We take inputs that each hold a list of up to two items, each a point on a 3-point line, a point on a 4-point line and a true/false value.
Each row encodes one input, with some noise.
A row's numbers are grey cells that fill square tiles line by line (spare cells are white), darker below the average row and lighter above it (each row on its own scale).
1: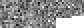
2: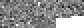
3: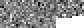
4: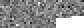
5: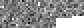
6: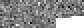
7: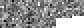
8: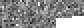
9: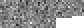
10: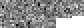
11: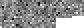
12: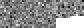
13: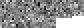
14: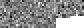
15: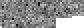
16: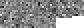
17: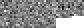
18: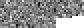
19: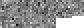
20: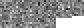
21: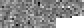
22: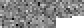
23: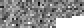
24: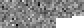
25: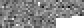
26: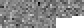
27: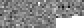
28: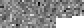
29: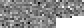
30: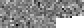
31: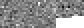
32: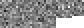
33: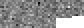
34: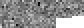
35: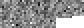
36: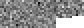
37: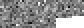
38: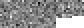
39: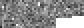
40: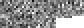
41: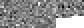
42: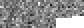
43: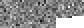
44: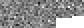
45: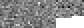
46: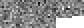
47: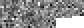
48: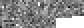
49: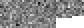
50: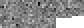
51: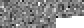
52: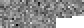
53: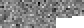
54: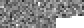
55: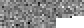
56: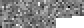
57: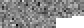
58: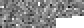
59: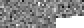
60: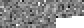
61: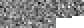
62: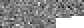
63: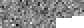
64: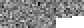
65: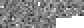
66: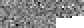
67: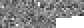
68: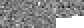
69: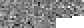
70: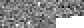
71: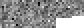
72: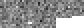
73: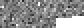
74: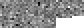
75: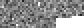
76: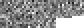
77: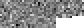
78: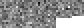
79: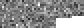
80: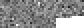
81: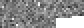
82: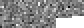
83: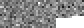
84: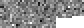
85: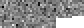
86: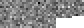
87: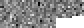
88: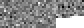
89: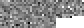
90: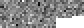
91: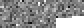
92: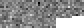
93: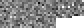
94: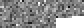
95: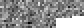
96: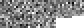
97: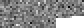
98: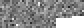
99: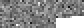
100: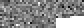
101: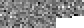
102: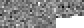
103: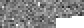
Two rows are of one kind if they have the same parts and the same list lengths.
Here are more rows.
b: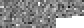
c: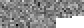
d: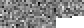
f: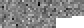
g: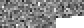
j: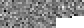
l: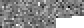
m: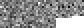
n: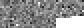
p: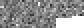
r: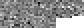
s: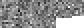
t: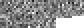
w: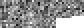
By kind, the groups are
b, g, l, m, n, p
c, d, f, j, r, s, w
t

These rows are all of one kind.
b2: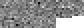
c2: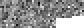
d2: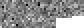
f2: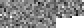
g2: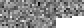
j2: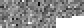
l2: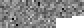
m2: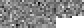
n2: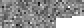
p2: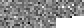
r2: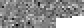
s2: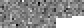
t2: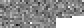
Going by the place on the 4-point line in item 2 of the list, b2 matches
f2, m2, p2 and t2.
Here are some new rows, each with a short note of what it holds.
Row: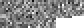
the empty list
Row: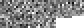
the empty list
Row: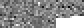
a list of one item
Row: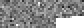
a list of one item
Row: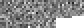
the empty list
